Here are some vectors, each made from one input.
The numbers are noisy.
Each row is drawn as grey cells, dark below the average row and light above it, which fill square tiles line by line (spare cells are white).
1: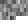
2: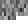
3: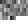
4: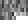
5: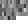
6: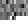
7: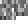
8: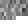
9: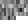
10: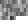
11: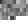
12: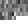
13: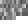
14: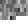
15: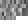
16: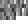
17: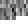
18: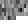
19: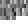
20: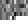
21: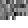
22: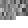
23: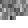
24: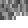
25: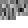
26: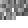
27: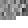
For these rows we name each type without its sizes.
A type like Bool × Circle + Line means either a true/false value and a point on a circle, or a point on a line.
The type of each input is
Line.
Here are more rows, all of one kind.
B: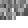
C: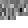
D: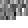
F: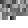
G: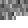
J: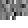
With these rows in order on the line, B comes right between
F and G.
